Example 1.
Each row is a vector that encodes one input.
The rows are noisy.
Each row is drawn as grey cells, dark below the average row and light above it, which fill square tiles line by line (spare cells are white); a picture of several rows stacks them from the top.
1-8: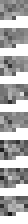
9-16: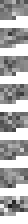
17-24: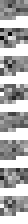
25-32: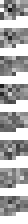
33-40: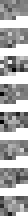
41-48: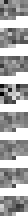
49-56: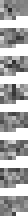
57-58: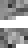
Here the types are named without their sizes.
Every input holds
a label.
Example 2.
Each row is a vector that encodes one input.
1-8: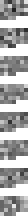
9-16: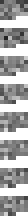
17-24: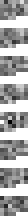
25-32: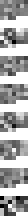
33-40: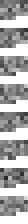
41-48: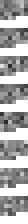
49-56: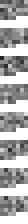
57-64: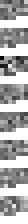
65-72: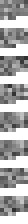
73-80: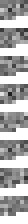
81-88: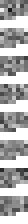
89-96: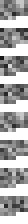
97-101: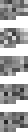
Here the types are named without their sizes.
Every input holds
a label.
